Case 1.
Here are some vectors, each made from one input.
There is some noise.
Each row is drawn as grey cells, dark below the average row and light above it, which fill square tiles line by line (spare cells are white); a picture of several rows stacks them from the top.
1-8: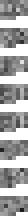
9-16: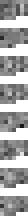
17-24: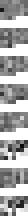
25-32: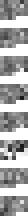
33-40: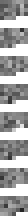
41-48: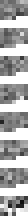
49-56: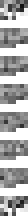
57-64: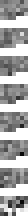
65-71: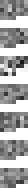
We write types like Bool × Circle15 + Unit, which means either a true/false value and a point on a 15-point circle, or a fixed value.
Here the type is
Bool × Label8 + Unit.
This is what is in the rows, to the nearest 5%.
About 10% of them hold a fixed value. The rest hold one of 8 labels and a true/false value.
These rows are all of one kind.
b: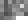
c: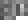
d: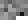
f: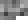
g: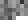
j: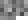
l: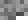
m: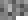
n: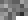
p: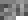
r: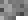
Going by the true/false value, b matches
c, g and p.
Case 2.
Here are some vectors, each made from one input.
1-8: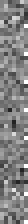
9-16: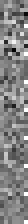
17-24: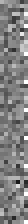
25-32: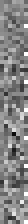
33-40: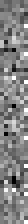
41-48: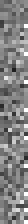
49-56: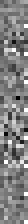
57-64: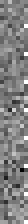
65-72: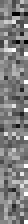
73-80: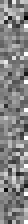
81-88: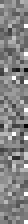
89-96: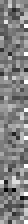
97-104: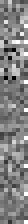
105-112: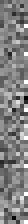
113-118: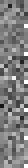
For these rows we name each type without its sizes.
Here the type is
(Bool × Bool × Bool × Bool + Unit) × Line.
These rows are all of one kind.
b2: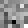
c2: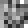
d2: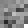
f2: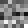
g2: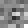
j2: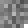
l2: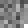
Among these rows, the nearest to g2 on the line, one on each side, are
b2 and j2.
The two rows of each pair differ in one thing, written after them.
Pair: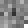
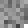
the place on the line
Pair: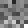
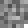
the place on the line
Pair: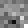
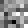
the place on the line
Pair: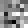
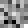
the place on the line
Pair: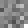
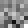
the place on the line
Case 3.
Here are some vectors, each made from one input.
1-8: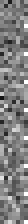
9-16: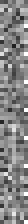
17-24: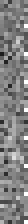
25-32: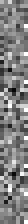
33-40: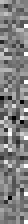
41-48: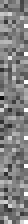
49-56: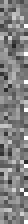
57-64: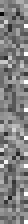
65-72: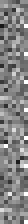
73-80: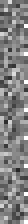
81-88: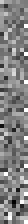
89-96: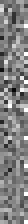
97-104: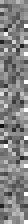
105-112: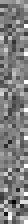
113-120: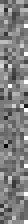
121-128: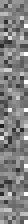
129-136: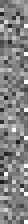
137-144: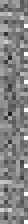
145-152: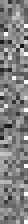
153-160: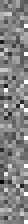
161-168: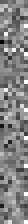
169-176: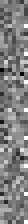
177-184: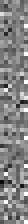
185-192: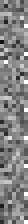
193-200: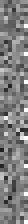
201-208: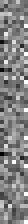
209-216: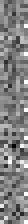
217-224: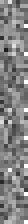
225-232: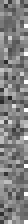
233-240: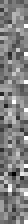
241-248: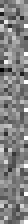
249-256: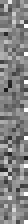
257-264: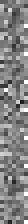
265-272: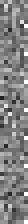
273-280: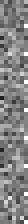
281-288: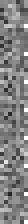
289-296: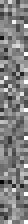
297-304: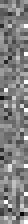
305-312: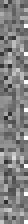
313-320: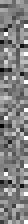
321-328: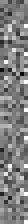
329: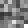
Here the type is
List2(Circle9).
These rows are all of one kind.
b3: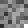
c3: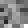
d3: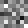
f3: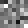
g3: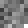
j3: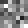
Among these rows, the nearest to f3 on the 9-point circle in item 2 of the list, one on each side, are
b3 and d3.
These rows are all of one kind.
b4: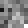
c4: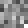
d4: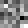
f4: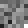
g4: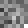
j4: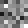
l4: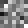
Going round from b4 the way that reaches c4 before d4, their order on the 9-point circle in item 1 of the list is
b4, c4, l4, j4, d4, f4, g4.
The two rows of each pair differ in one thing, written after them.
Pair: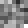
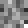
the place on the 9-point circle in item 2 of the list
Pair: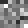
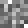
the place on the 9-point circle in item 1 of the list
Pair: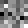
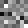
the place on the 9-point circle in item 2 of the list
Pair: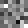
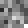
the place on the 9-point circle in item 1 of the list
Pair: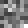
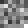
the place on the 9-point circle in item 2 of the list
